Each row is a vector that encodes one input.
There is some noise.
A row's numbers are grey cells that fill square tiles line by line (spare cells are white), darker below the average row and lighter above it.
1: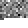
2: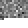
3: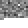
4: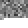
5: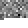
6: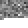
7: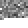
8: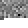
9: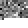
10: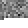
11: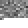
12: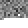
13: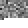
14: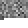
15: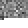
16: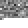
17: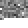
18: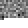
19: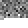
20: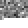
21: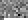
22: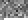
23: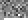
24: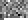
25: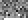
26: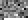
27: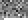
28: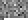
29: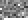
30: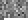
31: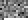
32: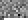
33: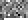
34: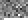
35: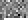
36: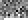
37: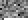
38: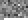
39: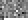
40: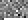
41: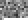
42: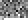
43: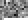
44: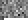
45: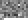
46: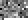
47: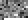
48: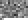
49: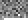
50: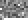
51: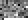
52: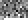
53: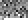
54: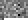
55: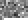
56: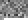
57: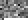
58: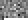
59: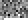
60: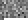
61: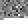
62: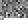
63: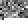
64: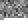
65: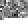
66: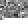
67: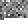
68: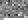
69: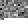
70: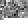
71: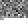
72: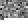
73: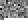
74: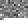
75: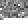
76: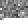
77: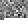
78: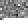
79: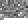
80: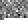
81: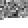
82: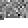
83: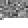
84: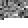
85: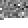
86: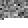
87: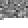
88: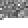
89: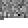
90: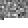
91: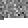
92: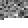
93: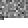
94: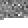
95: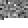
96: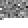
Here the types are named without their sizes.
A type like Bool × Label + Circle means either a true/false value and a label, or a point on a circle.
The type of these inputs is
Bool × Line.
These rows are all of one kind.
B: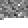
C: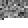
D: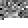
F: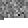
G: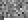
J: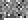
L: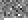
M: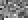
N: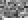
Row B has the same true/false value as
L and N.
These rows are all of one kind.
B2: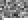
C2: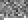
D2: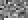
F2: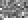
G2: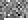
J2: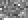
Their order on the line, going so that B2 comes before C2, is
G2, B2, F2, J2, C2, D2.
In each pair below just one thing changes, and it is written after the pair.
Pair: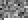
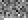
the true/false value
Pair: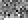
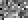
the true/false value
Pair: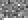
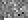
the true/false value
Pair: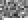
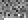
the place on the line
